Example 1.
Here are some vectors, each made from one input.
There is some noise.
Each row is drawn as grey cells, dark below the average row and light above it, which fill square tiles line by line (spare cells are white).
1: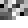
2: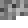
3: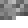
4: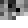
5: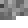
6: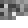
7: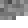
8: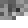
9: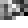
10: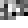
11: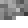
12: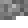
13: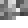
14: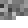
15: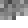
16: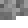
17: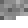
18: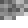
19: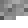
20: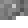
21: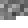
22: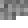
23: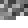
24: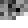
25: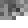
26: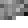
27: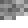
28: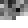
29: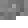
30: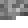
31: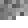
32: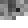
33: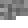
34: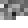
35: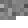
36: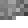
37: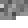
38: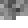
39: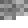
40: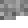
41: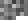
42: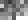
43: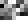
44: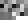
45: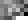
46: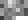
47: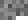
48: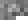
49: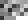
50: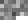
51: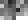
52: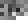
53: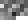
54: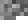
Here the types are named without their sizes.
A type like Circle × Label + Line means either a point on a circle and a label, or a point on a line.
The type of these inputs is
List(Line).
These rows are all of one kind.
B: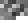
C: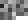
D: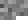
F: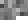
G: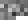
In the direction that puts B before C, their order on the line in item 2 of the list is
F, G, D, B, C.
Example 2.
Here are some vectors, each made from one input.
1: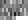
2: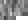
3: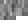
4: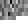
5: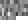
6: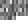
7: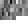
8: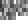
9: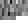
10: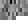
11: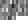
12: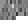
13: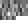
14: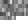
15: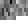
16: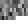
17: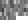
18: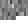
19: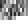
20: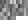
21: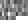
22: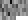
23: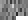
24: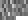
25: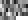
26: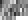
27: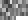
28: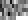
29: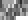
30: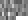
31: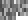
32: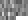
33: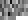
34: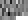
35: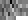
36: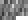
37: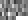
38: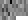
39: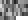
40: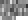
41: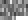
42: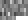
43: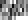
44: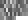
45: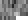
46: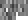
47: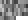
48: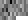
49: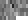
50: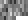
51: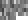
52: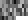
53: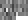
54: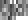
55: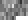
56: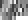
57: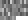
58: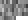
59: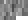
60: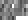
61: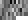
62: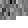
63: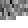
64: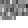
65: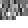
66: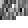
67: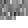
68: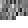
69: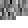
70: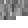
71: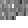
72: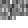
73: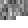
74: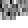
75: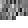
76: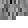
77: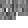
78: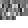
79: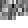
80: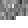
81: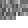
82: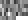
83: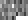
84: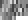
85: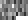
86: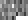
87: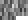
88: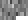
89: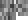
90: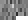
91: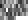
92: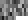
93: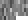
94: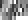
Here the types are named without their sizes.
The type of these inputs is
List(Circle).
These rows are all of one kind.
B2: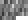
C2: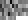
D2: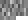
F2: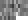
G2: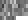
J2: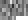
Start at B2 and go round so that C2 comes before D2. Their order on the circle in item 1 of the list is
B2, C2, F2, J2, D2, G2.
